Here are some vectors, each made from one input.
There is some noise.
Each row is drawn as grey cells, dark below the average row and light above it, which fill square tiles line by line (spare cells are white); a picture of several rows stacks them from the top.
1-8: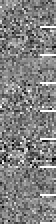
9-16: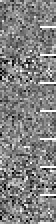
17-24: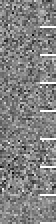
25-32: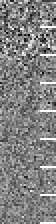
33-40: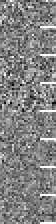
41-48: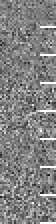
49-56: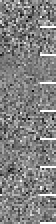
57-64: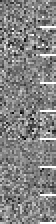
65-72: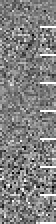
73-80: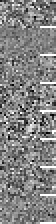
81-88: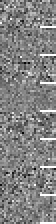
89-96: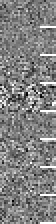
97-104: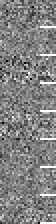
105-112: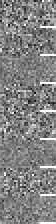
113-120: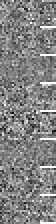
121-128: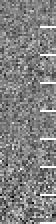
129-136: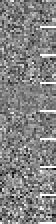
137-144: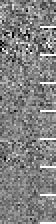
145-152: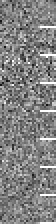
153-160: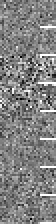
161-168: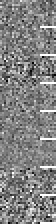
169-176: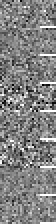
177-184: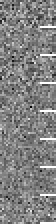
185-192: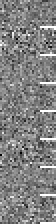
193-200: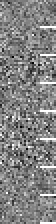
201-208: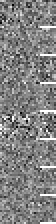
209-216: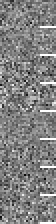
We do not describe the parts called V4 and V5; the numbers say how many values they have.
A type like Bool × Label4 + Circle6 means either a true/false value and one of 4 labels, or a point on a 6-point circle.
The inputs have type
(Circle9 + Line9) × V5 + Tree7 × V4.
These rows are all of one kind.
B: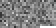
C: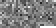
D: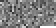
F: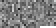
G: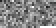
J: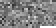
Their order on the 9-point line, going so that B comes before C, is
B, G, C, D, F, J.
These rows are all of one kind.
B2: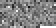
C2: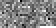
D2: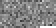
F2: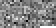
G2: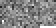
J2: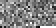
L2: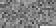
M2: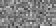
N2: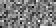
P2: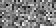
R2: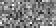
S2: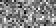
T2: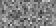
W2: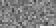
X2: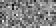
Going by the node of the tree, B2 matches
C2, J2, R2 and S2.
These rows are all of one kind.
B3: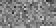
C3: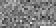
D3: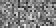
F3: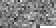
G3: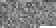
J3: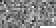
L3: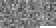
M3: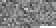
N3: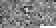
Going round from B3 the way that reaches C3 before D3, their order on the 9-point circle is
B3, F3, N3, M3, J3, C3, L3, G3, D3.
